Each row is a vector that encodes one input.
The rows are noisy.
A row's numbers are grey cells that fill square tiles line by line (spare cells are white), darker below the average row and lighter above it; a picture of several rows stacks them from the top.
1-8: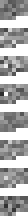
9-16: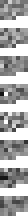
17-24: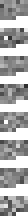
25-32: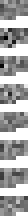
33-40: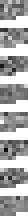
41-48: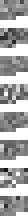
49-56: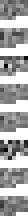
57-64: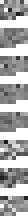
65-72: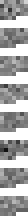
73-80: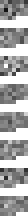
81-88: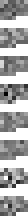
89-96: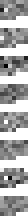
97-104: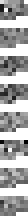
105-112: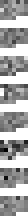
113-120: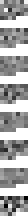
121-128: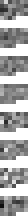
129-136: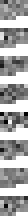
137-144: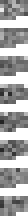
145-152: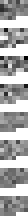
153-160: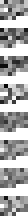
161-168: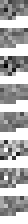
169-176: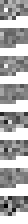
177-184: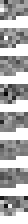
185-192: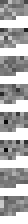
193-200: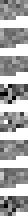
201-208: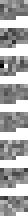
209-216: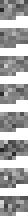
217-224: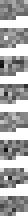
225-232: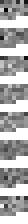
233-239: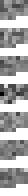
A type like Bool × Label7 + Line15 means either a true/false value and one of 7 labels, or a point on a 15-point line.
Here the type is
Bool × Circle11 + Label5.
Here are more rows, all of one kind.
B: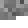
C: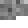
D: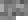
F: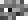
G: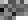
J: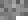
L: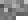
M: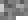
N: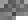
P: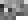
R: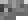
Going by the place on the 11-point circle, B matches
G and R.
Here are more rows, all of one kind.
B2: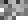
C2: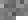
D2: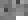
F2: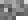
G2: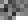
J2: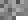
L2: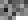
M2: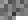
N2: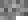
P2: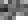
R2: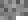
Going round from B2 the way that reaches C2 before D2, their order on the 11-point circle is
B2, J2, L2, R2, N2, M2, F2, C2, G2, P2, D2.
